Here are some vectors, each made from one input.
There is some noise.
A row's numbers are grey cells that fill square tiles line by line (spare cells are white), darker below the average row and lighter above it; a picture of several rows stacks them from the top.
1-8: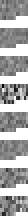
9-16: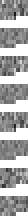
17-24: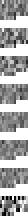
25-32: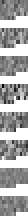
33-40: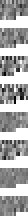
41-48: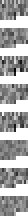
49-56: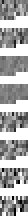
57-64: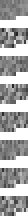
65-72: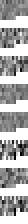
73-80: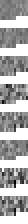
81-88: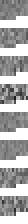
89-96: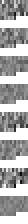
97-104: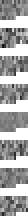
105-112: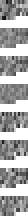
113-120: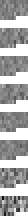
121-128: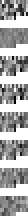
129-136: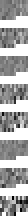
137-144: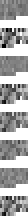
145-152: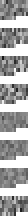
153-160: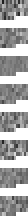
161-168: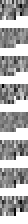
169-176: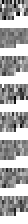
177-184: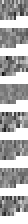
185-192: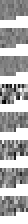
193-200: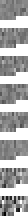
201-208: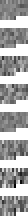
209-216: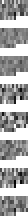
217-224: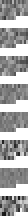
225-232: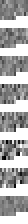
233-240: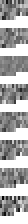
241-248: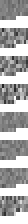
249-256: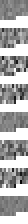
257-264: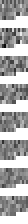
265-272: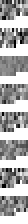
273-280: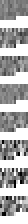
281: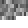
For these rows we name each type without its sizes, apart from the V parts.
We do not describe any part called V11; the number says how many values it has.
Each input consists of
a point on each of four circles and a value of V11.
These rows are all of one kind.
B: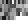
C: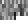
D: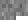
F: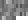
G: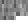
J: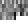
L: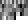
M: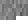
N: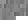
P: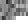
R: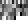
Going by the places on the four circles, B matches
D and L.
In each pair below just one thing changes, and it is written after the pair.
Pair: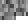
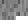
the place on one of the four circles
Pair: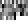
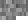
the value of V11
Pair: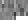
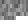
the value of V11
